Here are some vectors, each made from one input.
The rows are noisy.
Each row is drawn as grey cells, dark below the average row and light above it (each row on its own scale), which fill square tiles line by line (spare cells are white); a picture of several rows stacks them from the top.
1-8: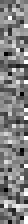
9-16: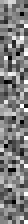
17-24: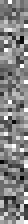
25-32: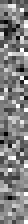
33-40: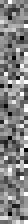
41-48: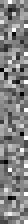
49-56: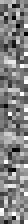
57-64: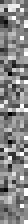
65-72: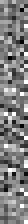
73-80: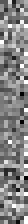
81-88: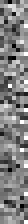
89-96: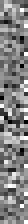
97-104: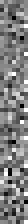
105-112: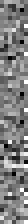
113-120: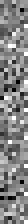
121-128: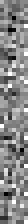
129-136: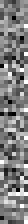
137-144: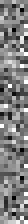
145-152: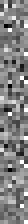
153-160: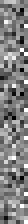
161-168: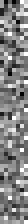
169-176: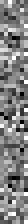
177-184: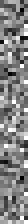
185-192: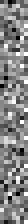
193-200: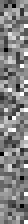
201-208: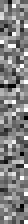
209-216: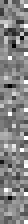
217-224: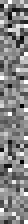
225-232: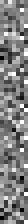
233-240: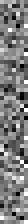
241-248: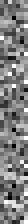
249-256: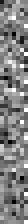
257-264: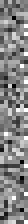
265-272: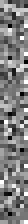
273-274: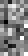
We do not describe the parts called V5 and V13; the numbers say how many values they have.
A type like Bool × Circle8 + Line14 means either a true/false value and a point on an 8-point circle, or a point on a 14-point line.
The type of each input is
((Bool × Bool × Bool × Bool + Unit) × V5 + Line8) × V13.
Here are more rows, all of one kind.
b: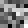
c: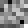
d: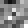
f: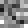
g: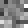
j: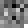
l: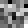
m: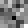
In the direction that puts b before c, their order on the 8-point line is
l, b, j, m, f, d, c, g.
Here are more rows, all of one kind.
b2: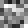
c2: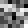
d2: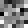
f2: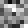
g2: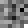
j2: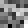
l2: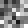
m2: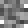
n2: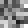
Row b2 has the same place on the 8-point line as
d2, f2 and m2.
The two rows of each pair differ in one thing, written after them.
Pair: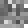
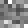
one of the four true/false values
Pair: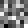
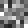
the value of V5
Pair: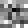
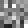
the value of V13
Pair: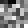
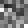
the value of V13
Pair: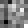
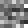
the value of V13
